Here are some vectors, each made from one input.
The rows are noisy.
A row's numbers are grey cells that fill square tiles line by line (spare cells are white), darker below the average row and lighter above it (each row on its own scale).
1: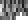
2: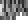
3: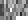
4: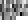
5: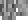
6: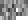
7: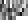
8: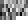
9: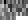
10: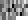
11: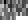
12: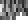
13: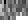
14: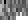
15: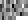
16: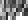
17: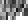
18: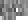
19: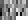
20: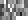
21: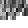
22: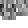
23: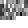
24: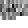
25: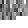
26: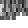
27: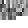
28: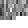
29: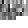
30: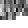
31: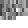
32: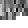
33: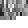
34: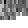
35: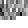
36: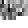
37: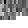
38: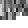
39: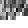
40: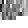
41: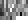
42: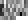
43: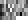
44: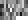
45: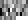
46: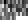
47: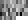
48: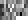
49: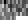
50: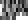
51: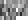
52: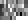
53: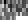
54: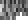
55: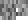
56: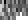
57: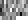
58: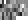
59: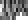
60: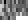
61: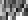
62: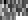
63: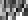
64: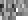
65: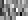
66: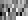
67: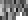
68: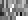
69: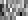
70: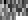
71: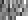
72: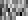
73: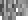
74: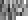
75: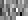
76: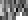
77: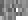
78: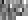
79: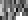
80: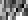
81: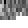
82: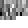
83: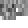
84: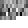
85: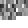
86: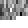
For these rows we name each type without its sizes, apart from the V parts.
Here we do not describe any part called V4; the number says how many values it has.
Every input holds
either a point on a circle, a true/false value and a value of V4, or a point on a line.
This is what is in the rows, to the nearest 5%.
About 60% of them hold a point on a circle, a true/false value and a value of V4. The rest hold a point on a line.
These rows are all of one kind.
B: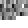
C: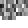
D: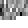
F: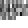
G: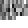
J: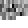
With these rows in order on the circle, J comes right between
C and D.
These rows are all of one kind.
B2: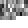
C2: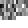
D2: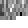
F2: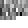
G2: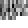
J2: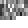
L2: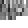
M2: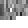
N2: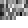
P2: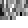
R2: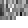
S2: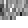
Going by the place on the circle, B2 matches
C2 and J2.
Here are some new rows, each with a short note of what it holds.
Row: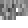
a point on a circle, a true/false value and a value of V4
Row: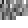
a point on a circle, a true/false value and a value of V4
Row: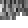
a point on a line
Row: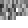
a point on a circle, a true/false value and a value of V4
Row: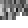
a point on a line
